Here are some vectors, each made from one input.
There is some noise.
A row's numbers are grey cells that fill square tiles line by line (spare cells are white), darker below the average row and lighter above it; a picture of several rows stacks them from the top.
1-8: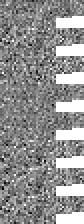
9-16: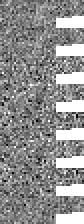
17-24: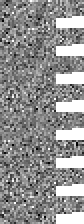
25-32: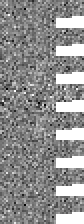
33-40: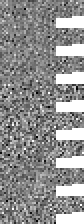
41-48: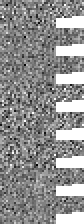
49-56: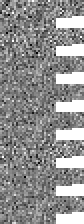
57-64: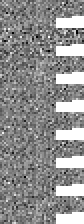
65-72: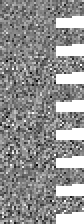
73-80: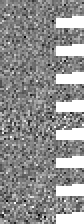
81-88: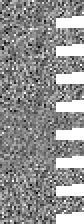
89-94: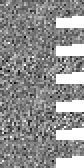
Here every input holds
either three true/false values, or a list of up to three points on a 4-point line.
